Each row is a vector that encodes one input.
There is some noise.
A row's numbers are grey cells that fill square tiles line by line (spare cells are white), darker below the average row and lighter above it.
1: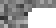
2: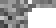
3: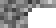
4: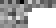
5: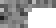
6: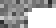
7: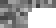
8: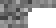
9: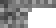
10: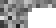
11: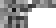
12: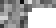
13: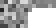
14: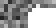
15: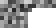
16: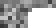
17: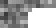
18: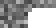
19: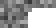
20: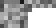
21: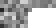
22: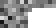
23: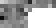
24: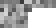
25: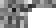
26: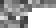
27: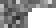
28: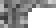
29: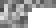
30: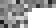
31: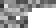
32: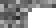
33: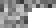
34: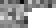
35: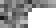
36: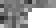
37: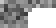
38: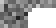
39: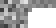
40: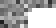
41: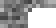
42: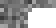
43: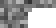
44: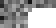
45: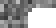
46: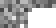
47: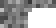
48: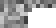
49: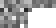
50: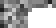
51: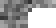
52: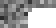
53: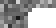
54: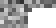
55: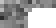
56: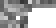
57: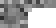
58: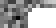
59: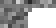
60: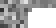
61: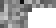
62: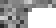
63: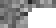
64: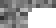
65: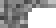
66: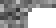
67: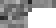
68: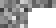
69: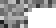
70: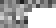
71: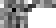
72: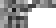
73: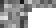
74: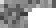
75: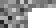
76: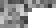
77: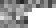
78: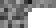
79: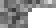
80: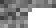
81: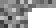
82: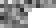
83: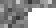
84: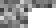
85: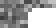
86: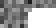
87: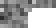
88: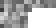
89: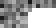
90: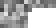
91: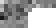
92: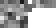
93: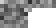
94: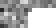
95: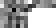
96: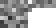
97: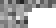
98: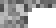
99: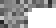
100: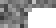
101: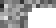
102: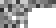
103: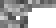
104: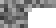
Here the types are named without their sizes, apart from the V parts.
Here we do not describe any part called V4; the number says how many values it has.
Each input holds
either a point on a circle and a true/false value, or a fixed value, or two values of V4.
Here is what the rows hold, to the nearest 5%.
About 45% of them hold a point on a circle and a true/false value. About 5% of them hold a fixed value. The rest hold two values of V4.
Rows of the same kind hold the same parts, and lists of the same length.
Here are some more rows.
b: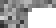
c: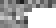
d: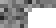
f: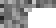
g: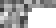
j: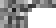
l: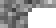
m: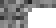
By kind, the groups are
b, c, g
d, f, l, m
j

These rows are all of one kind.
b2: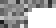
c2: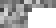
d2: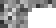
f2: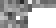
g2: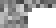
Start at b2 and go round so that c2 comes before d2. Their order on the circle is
b2, g2, c2, d2, f2.
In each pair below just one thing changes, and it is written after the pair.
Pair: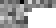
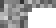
the place on the circle
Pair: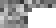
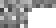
the true/false value
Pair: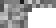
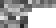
the place on the circle
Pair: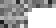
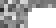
the place on the circle
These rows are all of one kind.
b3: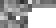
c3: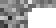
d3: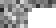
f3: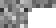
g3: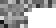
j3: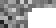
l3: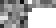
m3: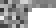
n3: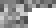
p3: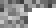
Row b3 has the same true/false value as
l3, n3 and p3.
